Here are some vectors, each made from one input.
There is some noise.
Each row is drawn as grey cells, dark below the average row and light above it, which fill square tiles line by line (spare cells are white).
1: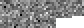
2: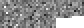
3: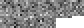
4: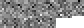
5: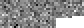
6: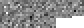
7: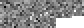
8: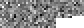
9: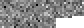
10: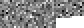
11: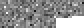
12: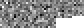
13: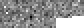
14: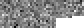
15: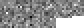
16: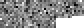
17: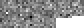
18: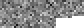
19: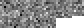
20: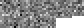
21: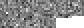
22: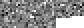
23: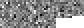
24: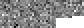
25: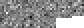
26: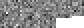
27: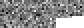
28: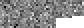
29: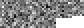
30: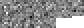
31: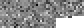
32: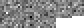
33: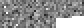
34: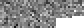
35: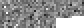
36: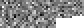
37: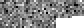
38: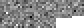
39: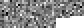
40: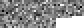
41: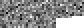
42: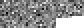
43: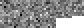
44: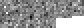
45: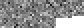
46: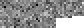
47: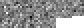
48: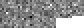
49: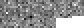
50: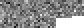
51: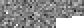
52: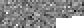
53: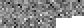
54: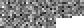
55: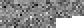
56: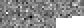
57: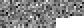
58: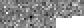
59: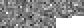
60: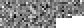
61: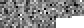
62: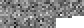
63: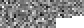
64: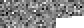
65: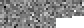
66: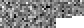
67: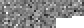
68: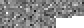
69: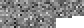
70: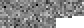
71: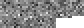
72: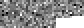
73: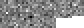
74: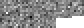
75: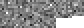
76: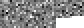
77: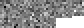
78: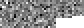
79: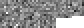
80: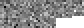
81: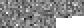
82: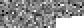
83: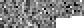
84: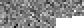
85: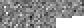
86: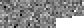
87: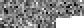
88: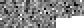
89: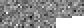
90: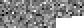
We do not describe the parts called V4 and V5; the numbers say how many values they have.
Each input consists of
a point on each of two 3-point lines, four true/false values, a value of V4 and a value of V5.
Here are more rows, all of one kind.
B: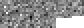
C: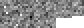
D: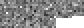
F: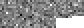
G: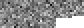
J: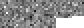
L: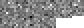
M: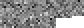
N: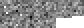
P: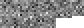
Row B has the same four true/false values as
C, G and N.
